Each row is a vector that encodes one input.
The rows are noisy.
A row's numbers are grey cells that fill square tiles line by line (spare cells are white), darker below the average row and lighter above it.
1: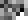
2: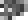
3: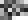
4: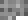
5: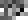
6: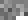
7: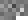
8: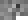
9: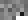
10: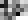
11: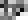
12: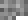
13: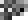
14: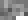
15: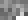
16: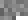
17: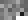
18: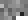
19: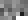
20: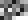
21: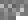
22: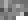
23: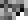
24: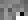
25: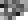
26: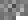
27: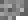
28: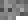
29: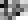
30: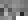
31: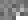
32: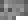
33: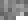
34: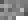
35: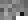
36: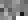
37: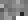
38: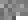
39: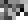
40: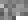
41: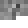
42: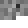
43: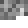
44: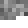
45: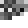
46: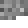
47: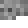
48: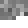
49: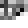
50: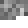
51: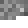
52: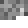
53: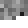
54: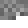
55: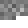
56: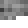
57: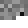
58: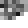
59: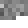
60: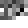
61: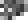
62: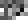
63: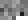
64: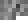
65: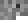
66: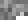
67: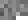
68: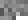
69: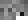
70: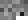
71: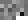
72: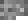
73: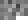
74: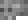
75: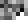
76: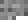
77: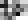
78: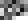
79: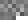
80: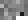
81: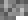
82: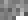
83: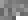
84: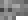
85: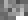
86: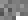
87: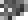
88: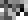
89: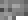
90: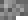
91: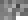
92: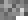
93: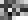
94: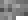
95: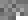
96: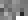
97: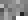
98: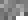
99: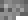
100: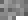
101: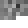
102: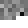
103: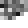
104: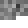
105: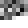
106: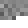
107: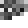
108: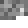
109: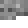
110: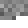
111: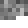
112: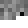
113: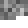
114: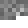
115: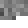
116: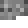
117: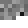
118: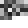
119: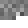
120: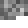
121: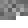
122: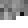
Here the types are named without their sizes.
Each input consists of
either a point on a circle, or a fixed value, or four true/false values.
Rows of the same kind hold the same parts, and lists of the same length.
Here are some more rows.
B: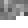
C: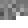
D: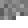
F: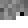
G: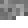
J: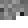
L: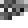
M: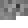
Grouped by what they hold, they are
B, C, D, F, G, J
L
M

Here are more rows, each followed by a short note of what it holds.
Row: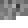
a fixed value
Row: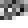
a point on a circle
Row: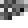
a point on a circle
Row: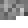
four true/false values
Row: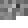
a fixed value
